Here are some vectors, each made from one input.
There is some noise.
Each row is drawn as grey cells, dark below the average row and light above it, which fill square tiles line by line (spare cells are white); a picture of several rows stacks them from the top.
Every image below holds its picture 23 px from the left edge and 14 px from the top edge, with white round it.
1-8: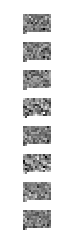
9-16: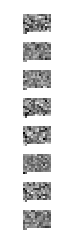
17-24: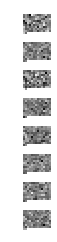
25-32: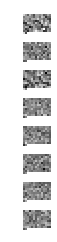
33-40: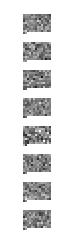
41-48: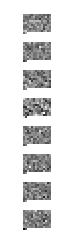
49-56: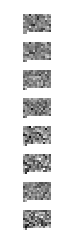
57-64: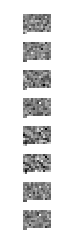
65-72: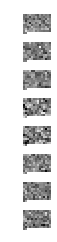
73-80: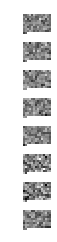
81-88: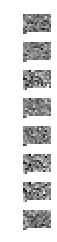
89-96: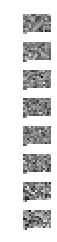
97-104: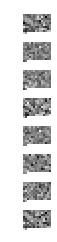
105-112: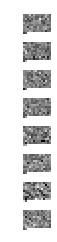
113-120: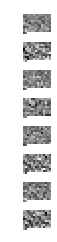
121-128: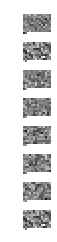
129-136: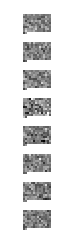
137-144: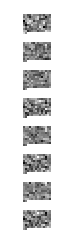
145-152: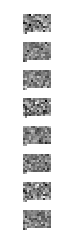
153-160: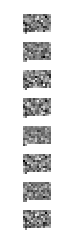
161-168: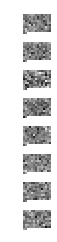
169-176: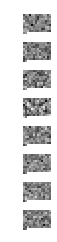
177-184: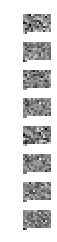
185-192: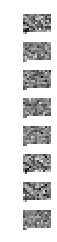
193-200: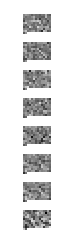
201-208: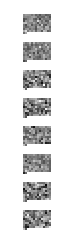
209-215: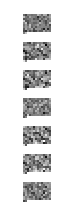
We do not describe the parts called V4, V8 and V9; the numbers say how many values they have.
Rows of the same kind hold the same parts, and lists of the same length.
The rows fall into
2 kinds.
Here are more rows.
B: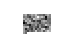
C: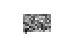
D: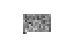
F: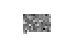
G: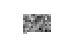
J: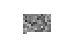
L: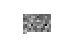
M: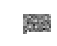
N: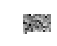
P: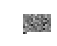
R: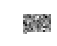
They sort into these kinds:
B, C, N, R
D, F, G, J, L, M, P

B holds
a point on a 5-point line and a value of V9.
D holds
a point on a 7-point line, a true/false value, a value of V4, a value of V8 and a value of V9.
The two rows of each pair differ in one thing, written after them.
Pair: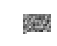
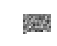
the place on the 7-point line
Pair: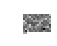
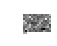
the true/false value
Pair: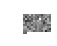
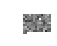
the true/false value
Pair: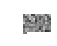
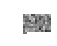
the value of V4
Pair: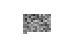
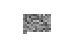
the place on the 7-point line
